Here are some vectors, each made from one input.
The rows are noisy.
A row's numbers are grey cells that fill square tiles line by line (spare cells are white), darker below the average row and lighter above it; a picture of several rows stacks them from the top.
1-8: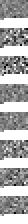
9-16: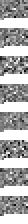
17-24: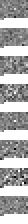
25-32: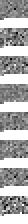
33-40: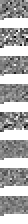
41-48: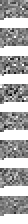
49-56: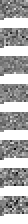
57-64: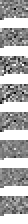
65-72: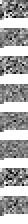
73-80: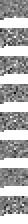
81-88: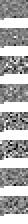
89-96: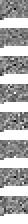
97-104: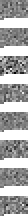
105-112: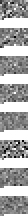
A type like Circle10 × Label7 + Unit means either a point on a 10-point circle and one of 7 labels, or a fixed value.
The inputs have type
Label8 × (Line7 + Tree10).
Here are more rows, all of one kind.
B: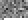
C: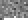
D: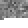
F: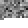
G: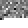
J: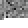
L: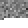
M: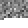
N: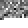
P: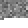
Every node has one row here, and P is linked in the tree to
M.
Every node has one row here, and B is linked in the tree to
D and J.
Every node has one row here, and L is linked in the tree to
N.
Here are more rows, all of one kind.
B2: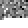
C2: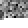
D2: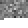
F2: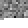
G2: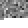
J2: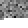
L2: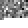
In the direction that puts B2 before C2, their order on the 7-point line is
L2, B2, G2, J2, D2, C2, F2.
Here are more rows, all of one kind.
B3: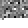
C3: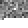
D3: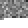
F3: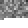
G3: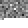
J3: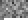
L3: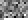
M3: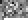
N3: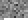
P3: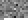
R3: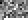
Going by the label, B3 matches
D3, J3, L3 and M3.
